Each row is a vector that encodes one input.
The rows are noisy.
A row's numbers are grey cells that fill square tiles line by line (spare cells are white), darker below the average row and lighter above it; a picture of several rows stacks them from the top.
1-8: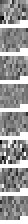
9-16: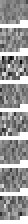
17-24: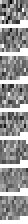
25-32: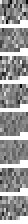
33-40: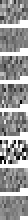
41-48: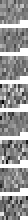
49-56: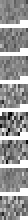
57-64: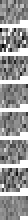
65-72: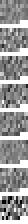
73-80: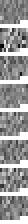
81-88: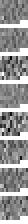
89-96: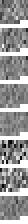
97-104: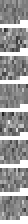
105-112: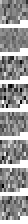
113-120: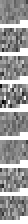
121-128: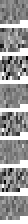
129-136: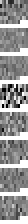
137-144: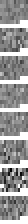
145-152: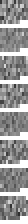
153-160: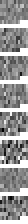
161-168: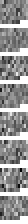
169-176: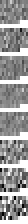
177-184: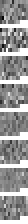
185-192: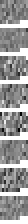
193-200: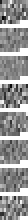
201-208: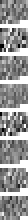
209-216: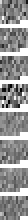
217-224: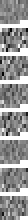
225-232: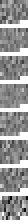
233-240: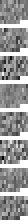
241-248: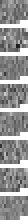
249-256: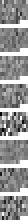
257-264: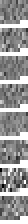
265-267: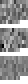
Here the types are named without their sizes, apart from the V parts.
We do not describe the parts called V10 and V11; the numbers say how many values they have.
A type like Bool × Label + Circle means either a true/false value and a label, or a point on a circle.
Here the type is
Bool × (Line + V11) + Circle + V10.
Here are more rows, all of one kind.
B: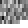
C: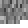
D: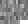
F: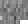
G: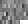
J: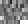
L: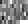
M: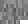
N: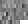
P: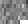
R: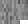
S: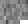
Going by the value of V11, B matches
G, J, N and R.
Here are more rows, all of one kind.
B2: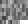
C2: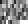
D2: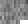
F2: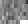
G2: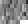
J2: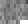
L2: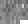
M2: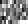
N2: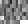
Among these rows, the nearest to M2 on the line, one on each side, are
F2 and J2.
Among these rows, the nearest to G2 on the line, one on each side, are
D2 and N2.
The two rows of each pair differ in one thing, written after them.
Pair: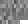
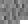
the place on the line
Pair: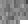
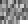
the place on the line
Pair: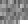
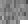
the place on the line
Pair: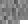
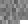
the place on the line
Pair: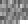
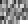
the place on the line
